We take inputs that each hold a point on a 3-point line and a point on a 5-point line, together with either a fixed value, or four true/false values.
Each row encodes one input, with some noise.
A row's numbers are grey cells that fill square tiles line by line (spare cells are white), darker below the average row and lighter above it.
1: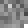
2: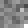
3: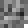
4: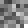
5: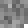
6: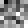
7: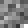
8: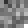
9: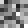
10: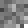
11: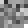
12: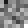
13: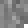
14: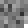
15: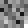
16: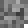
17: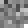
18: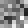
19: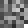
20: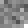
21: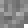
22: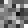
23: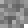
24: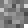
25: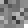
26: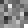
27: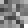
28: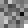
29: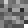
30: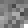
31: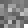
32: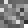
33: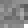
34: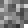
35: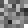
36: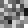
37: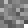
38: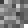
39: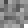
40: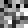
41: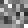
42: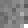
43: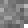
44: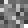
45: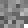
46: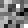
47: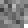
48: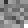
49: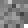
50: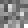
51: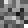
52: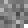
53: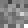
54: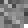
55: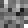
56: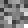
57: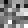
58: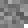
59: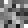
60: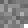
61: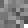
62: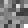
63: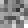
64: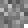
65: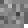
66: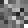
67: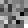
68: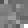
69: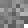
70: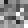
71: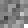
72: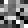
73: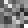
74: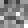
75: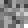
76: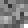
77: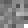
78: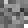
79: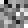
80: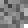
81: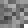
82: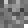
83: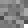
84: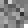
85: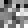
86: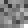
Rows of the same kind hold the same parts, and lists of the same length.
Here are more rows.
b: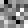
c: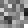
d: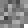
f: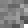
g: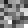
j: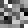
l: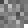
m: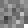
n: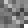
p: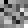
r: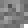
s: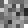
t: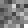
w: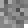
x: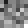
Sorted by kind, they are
b, c, d, f, g, l, m, p, r, s, w, x
j, n, t

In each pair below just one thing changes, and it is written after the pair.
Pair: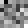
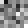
the place on the 3-point line
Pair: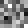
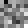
one of the four true/false values
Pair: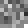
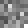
the place on the 3-point line
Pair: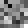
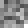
the place on the 5-point line
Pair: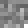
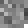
the place on the 3-point line
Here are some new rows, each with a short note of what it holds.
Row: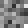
a point on a 3-point line, a point on a 5-point line and four true/false values
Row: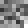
a point on a 3-point line and a point on a 5-point line
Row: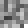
a point on a 3-point line, a point on a 5-point line and four true/false values
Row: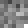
a point on a 3-point line, a point on a 5-point line and four true/false values
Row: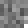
a point on a 3-point line and a point on a 5-point line
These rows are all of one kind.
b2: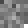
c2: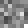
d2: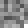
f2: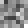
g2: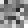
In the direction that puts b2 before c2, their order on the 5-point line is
g2, f2, d2, b2, c2.
